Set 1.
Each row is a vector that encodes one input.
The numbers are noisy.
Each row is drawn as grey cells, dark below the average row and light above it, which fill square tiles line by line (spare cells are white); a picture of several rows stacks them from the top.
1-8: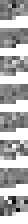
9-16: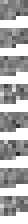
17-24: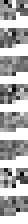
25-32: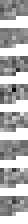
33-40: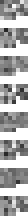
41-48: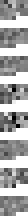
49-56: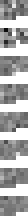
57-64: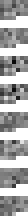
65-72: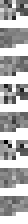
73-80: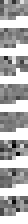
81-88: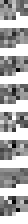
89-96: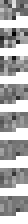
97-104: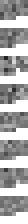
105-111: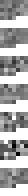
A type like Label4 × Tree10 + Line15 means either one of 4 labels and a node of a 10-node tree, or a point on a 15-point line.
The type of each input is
Bool × Bool × Bool × Bool × Bool + Unit.
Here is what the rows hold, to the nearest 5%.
About 10% of them hold a fixed value. The rest hold five true/false values.
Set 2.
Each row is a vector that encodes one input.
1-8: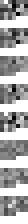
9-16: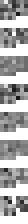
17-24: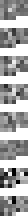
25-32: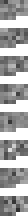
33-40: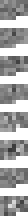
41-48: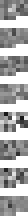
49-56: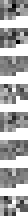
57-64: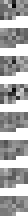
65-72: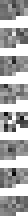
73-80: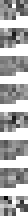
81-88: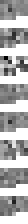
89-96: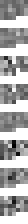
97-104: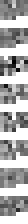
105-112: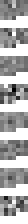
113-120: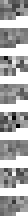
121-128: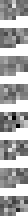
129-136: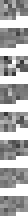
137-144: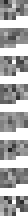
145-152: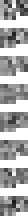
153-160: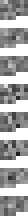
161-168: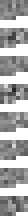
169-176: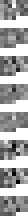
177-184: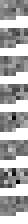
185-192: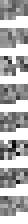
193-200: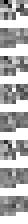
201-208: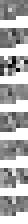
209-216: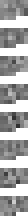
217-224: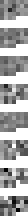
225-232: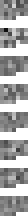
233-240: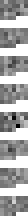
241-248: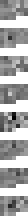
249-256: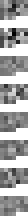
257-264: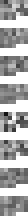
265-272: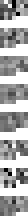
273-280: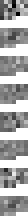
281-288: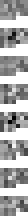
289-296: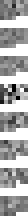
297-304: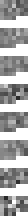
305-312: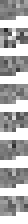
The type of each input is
Bool × Bool × Bool × Bool × Bool.
